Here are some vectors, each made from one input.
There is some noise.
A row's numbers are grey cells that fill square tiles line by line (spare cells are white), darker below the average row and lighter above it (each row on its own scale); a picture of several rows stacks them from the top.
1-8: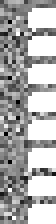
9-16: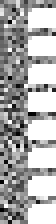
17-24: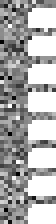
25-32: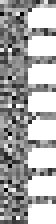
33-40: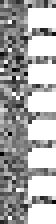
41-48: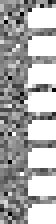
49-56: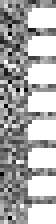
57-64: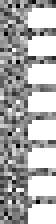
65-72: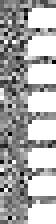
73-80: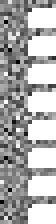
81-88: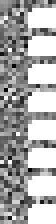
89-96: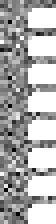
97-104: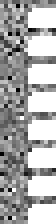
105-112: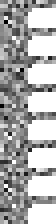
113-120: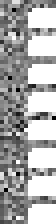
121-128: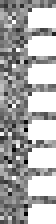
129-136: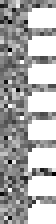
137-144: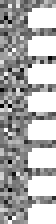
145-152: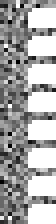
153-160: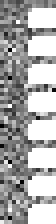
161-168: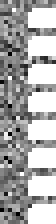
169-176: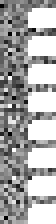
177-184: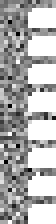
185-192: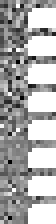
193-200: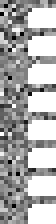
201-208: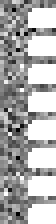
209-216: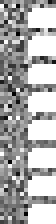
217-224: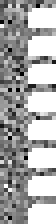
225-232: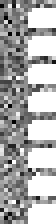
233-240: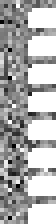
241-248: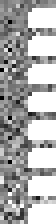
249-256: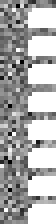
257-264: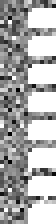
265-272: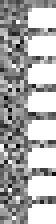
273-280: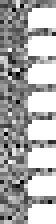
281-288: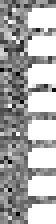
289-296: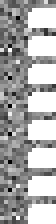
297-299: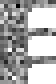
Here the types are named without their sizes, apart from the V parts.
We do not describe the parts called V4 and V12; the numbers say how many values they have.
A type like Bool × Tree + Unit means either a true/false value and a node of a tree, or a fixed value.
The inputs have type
Bool × Bool × Bool × Bool × (Label × V12 + V4) + List(Circle).
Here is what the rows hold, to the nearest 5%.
About 80% of them hold four true/false values, together with either a label and a value of V12, or a value of V4. The rest are lists of points on a circle.
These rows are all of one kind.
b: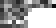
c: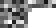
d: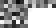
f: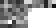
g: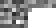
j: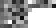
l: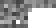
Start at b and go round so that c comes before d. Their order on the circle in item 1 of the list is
b, j, c, g, l, d, f.
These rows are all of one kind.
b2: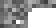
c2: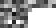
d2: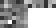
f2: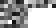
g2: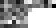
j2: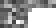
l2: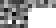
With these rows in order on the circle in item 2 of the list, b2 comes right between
f2 and g2.
